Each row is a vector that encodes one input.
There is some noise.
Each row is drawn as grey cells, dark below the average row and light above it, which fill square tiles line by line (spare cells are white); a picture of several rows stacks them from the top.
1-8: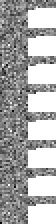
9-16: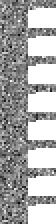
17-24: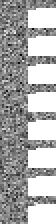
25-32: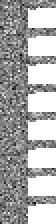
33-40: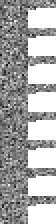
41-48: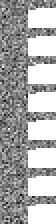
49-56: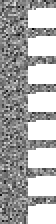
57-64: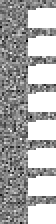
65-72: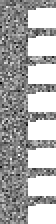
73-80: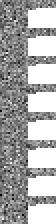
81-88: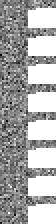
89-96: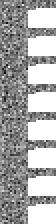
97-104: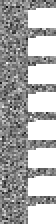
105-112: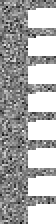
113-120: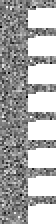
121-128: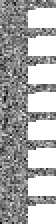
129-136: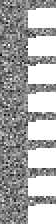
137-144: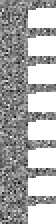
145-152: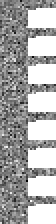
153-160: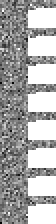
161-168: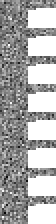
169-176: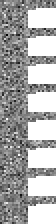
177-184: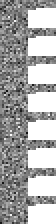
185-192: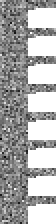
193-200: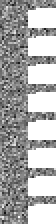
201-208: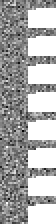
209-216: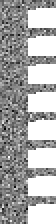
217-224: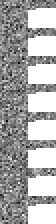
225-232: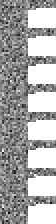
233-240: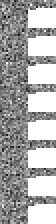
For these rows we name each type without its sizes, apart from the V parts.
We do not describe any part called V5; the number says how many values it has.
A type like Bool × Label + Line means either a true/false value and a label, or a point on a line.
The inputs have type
(Bool × Circle + Unit) × Line × (Line + V5).
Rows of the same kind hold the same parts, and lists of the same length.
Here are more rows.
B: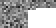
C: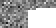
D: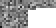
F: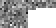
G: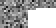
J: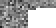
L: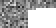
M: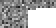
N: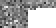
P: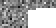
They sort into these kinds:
B, C, G, L
D, F, J
M, P
N

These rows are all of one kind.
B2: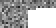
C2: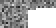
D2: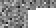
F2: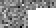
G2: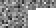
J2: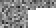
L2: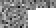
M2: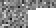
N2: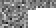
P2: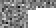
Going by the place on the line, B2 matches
D2, J2, L2 and N2.
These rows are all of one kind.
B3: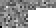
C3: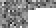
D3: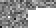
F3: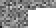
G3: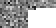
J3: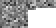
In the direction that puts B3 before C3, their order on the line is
G3, J3, B3, F3, D3, C3.
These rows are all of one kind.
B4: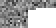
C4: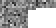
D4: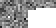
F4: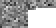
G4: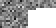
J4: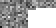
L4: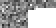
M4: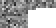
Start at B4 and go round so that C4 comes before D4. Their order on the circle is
B4, C4, D4, M4, J4, L4, F4, G4.
